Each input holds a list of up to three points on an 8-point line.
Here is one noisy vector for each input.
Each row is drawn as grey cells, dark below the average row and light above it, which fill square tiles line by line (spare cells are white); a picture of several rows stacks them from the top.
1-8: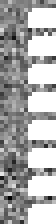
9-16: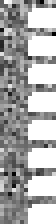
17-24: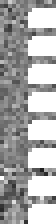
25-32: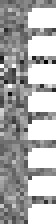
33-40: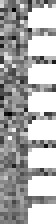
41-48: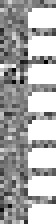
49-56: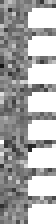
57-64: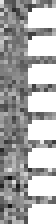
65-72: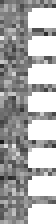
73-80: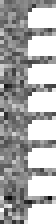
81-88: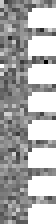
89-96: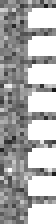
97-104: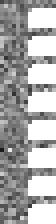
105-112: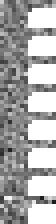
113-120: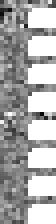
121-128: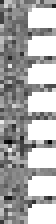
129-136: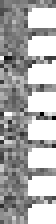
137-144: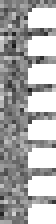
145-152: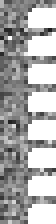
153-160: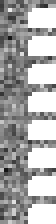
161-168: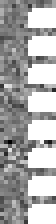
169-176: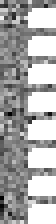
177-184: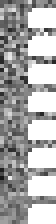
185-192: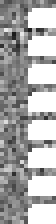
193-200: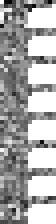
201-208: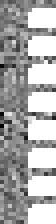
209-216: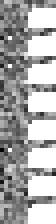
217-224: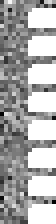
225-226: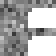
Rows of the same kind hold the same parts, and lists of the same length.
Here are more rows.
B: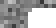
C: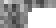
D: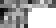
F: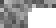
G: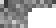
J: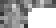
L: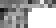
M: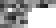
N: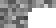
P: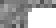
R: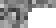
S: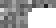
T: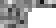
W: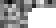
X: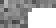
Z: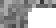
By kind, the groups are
B, P, R, T, Z
C, F, N, S, W, X
D, G, J, L
M

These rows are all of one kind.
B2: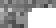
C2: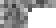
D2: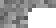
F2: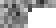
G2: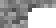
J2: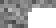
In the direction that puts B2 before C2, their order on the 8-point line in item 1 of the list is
B2, J2, G2, F2, D2, C2.
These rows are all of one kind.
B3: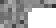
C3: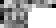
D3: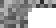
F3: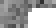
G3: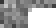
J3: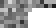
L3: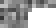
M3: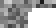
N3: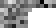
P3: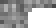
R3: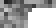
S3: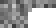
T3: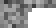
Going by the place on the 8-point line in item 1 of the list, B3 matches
N3, S3 and T3.
